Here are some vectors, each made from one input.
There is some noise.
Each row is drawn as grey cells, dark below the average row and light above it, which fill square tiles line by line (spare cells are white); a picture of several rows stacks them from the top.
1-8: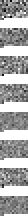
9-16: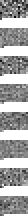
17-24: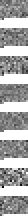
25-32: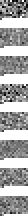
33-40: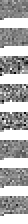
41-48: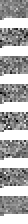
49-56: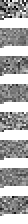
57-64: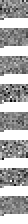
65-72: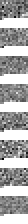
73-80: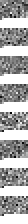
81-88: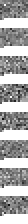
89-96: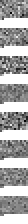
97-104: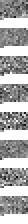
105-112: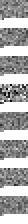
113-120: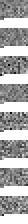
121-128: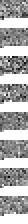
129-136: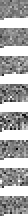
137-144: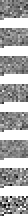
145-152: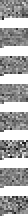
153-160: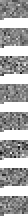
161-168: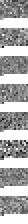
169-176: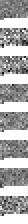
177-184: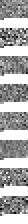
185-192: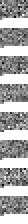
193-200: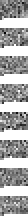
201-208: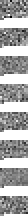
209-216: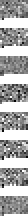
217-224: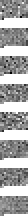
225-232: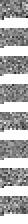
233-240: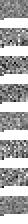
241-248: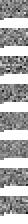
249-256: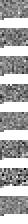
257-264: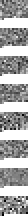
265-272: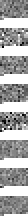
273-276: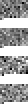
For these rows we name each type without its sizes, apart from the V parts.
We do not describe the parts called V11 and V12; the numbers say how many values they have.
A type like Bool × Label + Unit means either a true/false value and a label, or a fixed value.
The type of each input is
(Bool × Bool × Bool × Bool + V11) × V12 + Line.
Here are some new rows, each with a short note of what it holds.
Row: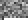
a point on a line
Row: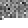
four true/false values and a value of V12
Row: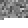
a point on a line
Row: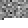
four true/false values and a value of V12
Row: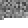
four true/false values and a value of V12
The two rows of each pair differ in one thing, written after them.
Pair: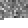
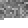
the value of V12
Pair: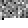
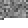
the value of V12
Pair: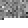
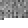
the value of V12
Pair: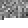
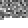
the value of V12
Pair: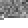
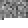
the value of V11
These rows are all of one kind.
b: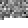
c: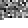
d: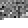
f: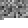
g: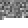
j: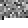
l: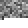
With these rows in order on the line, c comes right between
g and j.
